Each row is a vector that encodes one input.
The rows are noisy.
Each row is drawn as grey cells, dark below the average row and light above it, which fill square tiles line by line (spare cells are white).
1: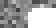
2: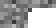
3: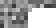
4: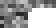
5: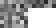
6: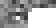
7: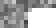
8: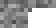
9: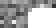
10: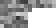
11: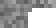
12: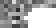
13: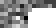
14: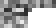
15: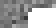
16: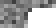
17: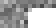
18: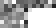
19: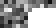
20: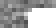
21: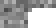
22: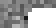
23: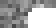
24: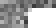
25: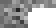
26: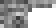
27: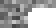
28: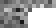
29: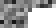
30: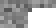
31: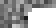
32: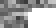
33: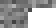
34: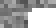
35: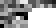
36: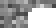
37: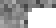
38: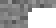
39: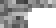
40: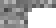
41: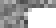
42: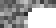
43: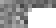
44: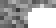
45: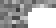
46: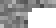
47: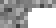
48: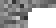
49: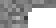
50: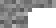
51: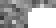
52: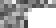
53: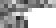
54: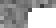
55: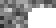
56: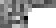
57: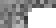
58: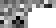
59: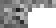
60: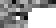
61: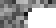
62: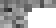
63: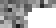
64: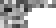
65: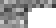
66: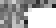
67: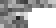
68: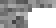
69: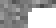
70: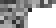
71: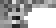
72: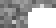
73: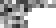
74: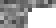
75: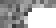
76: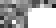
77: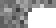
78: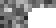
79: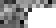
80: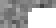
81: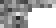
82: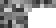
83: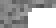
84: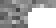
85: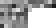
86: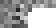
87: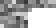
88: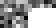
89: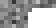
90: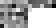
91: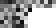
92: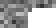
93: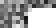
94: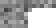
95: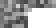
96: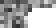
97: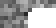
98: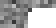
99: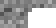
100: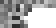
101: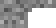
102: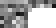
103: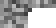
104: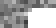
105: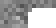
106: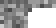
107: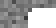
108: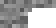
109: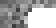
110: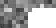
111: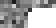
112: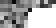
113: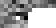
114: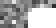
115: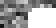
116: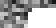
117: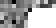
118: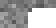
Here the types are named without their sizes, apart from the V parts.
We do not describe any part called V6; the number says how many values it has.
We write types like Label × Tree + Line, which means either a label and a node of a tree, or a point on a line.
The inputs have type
List(Bool × V6).
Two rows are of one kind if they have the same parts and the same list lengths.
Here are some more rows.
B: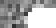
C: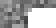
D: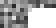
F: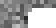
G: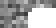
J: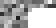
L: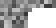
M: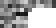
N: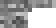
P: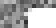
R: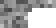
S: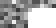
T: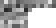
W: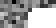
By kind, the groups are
B, G, M, S
C, F, N, P, R, T, W
D, J, L

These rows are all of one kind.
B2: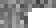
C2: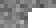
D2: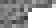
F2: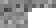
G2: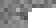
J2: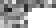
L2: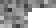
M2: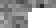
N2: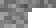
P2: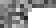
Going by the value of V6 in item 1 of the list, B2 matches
C2, D2, G2 and P2.
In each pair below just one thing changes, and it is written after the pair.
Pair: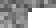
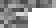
the value of V6 in item 2 of the list
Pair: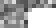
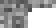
the value of V6 in item 1 of the list
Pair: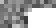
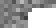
the value of V6 in item 1 of the list
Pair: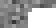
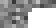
the value of V6 in item 1 of the list
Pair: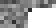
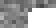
the value of V6 in item 1 of the list
